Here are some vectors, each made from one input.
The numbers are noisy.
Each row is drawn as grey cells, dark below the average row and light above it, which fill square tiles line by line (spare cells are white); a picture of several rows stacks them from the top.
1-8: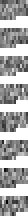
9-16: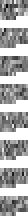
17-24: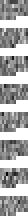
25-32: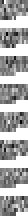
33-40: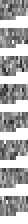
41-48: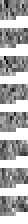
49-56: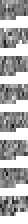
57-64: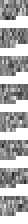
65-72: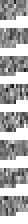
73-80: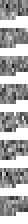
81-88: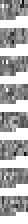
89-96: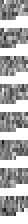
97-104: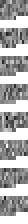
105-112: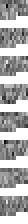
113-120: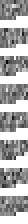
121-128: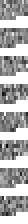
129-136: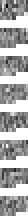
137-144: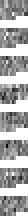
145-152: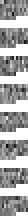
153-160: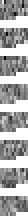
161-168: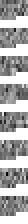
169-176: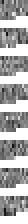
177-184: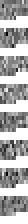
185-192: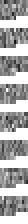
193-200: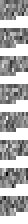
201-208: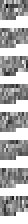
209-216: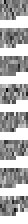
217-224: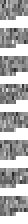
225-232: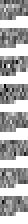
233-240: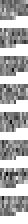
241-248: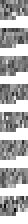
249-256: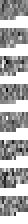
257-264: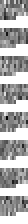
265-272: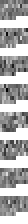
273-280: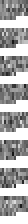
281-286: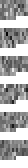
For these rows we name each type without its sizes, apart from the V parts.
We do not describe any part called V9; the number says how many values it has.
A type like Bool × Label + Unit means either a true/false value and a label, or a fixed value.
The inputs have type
((Bool × Bool × Bool + Unit) × V9 + Label) × Line × Tree.
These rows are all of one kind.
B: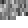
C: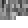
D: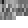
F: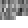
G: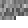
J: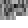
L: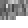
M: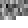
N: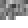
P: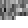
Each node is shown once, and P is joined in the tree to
L.
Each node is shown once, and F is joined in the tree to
D and G.
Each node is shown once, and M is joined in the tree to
J.
